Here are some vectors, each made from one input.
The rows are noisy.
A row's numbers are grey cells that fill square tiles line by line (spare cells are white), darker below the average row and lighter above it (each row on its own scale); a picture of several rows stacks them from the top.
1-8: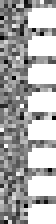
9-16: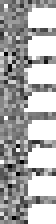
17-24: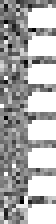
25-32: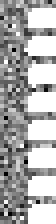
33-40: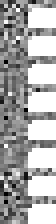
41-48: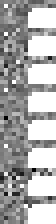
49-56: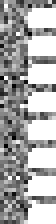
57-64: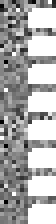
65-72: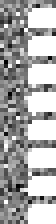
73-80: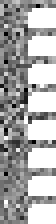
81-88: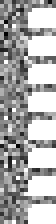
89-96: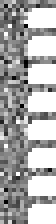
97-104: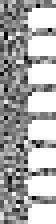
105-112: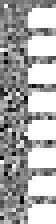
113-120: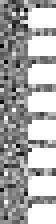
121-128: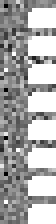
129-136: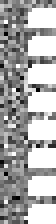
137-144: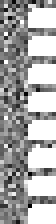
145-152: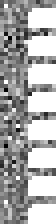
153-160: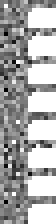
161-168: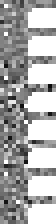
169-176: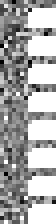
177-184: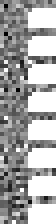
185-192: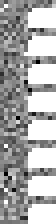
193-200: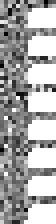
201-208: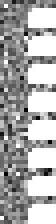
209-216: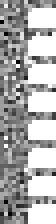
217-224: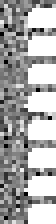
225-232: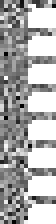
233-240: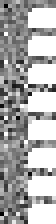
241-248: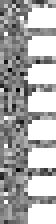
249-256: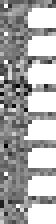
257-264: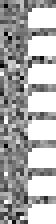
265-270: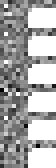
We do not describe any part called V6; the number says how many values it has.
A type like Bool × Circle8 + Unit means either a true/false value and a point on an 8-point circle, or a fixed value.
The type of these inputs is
Bool × Bool × Bool + Line16 × V6.
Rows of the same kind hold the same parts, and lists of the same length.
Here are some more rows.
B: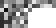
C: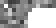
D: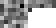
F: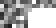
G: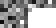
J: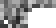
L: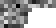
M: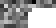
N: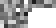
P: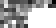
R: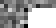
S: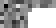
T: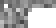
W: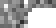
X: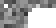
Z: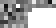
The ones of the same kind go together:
B, F, J, R, S, Z
C, D, G, L, M, N, P, T, W, X

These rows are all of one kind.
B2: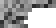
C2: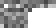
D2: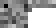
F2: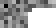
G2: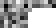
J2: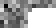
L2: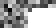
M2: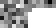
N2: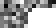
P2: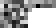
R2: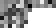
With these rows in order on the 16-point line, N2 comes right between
D2 and F2.
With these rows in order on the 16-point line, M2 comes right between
J2 and R2.
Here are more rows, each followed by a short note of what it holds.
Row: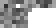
a point on a 16-point line and a value of V6
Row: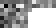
a point on a 16-point line and a value of V6
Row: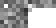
three true/false values
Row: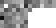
a point on a 16-point line and a value of V6
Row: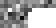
a point on a 16-point line and a value of V6
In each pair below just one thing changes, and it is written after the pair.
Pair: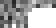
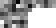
the value of V6
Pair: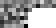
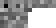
the place on the 16-point line
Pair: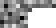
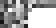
the value of V6
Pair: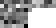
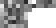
the value of V6
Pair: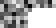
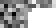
the value of V6
